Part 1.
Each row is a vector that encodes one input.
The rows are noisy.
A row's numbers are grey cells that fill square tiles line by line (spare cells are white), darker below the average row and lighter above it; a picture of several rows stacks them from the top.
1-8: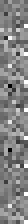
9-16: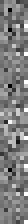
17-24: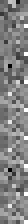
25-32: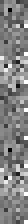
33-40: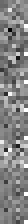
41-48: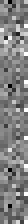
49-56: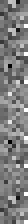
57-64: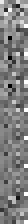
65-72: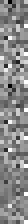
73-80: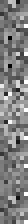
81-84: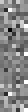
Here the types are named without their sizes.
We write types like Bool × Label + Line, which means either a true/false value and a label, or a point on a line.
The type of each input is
Line.
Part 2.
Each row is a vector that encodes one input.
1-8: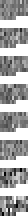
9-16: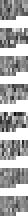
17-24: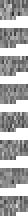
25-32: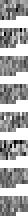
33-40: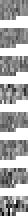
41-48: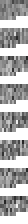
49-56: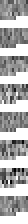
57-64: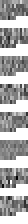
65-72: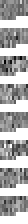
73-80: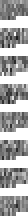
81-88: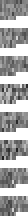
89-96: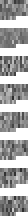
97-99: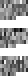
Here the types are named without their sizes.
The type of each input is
Line.
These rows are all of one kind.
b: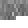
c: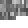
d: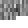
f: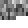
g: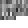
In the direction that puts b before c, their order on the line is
d, g, f, b, c.
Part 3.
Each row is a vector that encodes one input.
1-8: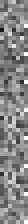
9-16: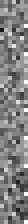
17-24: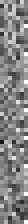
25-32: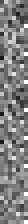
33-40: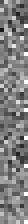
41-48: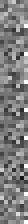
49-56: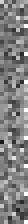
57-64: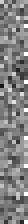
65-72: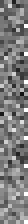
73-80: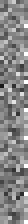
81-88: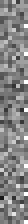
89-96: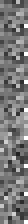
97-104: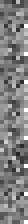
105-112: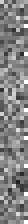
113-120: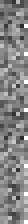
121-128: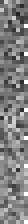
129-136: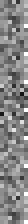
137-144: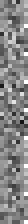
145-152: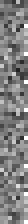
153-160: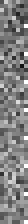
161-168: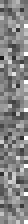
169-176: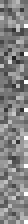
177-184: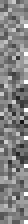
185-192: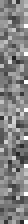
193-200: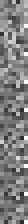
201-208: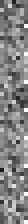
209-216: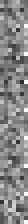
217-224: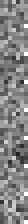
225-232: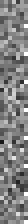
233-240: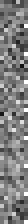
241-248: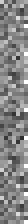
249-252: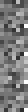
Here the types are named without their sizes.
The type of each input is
Circle.
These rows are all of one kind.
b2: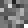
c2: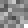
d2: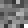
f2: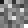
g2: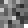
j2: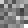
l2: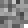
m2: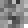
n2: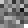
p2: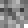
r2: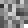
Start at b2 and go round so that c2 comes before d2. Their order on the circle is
b2, f2, g2, n2, j2, r2, l2, m2, c2, p2, d2.
